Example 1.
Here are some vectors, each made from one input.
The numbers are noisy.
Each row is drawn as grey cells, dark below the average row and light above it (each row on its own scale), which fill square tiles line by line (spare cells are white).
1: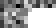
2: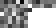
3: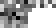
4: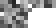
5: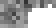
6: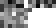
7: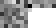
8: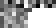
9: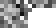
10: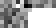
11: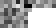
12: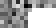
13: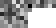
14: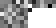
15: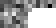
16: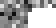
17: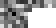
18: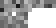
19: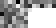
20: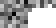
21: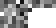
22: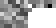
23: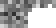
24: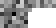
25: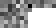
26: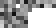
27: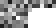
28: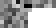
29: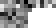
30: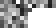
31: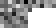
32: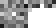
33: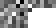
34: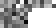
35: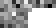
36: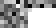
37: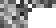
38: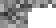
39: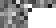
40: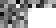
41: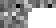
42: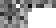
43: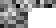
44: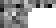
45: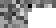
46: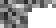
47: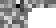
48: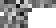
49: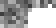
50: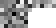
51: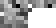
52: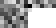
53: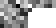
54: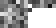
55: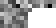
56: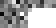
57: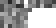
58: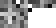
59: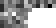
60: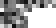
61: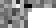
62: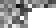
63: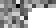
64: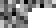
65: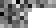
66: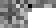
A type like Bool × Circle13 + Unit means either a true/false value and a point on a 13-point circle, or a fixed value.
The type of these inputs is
Bool × Tree9.
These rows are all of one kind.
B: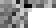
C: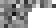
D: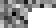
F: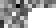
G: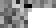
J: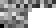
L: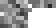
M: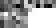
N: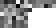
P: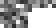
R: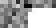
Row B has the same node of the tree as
G, J and R.
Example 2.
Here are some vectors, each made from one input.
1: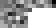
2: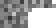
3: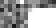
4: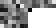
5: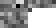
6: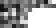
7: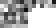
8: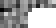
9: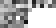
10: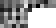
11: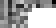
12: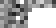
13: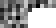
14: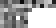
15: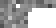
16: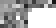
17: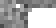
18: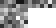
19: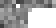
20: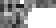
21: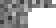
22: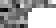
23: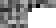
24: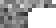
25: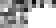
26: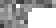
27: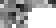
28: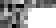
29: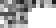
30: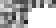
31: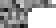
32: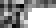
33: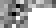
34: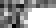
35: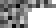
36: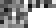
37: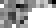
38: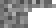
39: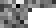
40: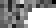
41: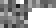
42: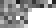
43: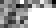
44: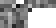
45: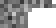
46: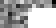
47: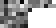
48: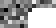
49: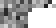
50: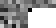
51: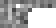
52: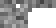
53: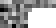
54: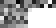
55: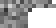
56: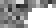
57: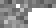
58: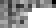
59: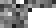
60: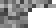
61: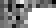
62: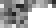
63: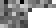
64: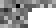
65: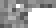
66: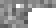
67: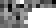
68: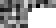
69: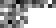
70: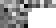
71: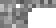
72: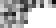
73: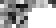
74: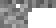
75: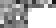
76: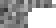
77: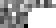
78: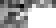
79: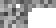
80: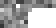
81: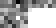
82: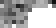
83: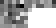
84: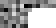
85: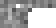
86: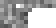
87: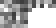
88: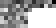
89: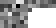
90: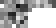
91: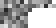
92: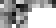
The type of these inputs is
Circle6 × Tree10.
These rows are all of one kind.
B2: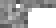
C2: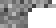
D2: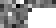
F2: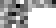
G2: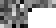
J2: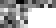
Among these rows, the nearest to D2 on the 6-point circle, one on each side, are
F2 and G2.
